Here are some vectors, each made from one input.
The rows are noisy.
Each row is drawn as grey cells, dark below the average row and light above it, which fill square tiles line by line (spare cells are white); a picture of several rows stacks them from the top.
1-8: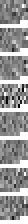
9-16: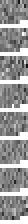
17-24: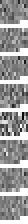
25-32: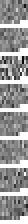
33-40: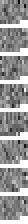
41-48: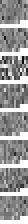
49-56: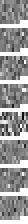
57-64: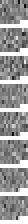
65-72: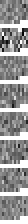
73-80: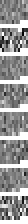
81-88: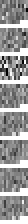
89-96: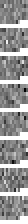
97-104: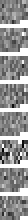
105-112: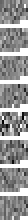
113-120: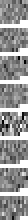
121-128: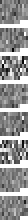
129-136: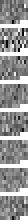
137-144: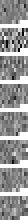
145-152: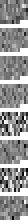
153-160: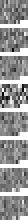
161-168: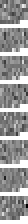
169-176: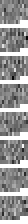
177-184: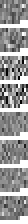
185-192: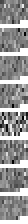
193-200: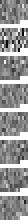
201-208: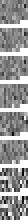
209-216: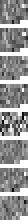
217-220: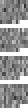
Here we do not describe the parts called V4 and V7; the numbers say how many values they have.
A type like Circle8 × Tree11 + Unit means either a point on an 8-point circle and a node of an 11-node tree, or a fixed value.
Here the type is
(Line6 + Line9) × V7 + V4.
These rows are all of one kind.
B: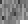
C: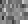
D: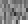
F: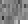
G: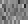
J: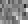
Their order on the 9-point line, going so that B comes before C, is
D, B, G, F, J, C.
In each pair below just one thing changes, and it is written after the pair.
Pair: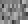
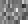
the value of V7
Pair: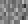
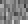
the place on the 9-point line
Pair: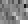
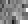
the place on the 9-point line
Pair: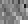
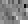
the place on the 9-point line
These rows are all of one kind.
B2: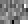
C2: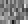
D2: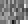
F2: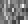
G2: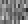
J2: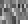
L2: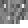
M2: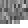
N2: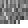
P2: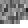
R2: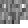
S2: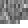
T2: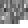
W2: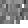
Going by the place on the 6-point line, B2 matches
C2, D2, P2 and T2.
